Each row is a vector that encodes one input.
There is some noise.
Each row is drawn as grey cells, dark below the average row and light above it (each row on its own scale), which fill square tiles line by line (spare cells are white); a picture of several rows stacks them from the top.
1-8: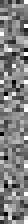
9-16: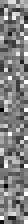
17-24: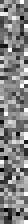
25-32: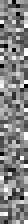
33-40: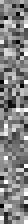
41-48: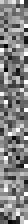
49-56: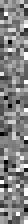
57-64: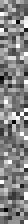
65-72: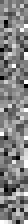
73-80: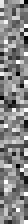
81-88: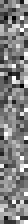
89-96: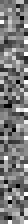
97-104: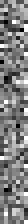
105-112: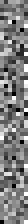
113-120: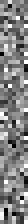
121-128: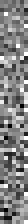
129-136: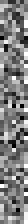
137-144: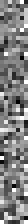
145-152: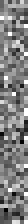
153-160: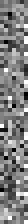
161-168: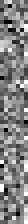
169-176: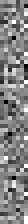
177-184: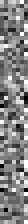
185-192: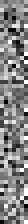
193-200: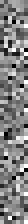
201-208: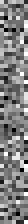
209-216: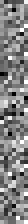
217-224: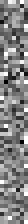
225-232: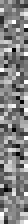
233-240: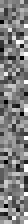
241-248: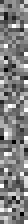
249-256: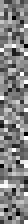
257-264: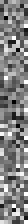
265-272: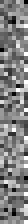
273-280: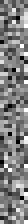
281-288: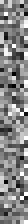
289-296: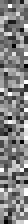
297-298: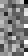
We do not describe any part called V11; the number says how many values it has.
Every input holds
a node of a 15-node tree, together with either a node of a 15-node tree, or a value of V11.
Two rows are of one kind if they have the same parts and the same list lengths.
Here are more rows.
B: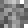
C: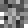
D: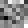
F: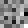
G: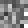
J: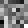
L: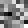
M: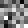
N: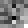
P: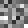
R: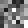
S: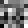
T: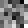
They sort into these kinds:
B, C, D, G, J, R, S
F, L, M, N, P, T

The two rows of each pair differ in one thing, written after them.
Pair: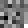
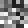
the node of the tree
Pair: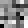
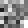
the value of V11
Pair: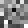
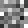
the node of the tree
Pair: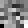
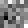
the node of the tree
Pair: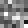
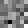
the node of the tree
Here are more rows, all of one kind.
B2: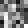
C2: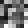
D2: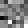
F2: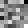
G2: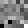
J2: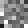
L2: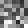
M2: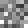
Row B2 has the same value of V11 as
J2 and L2.
